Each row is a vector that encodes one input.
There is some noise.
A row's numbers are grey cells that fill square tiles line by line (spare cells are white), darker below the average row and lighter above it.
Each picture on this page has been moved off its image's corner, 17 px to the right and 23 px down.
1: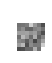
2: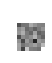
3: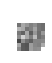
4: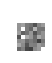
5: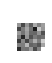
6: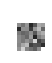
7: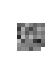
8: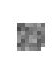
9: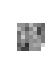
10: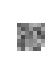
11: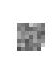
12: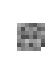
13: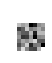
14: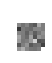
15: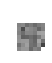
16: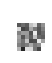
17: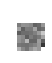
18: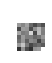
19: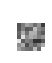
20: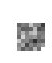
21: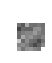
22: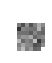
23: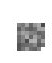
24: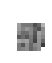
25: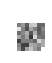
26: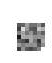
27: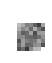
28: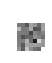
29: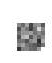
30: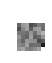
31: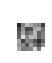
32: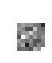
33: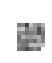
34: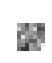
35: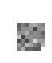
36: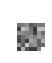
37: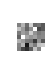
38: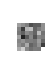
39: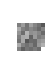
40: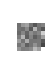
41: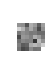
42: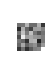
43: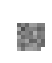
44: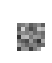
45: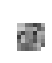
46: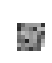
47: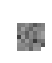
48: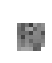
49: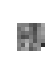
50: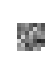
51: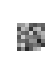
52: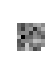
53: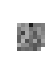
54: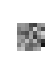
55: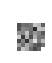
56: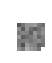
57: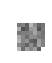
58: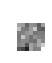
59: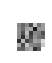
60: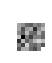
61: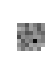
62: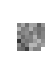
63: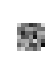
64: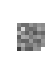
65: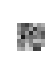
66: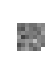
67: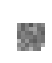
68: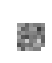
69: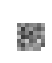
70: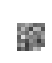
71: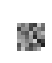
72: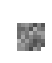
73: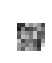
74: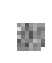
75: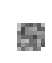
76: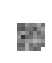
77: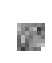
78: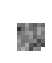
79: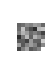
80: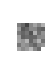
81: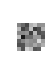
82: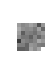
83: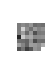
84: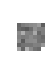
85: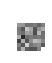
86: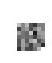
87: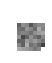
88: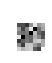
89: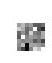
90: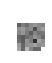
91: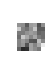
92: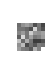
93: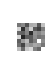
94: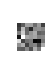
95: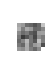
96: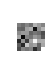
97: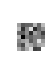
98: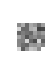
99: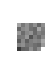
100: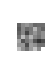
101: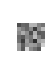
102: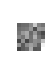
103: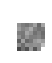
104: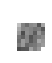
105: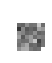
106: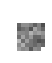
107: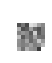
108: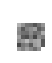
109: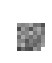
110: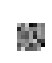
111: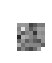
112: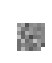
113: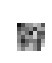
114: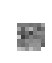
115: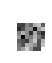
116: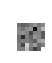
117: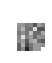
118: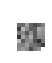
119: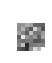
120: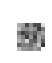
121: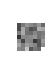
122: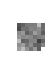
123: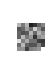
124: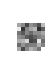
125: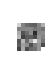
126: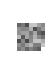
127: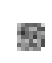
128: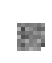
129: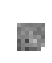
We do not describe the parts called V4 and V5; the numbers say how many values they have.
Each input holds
a true/false value and a value of V5, together with either a point on a 7-point line, or a value of V4.
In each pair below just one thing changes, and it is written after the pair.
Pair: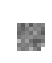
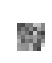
the true/false value
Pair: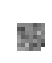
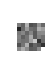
the value of V5
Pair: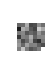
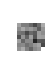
the place on the 7-point line
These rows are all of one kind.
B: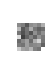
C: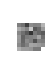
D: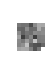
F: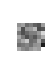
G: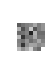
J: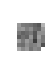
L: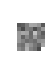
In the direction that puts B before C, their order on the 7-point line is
L, F, D, B, J, G, C.
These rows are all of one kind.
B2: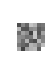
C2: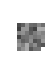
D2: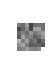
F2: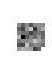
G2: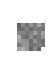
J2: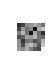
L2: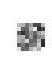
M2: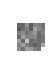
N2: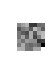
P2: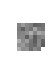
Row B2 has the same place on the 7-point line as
C2, D2 and G2.
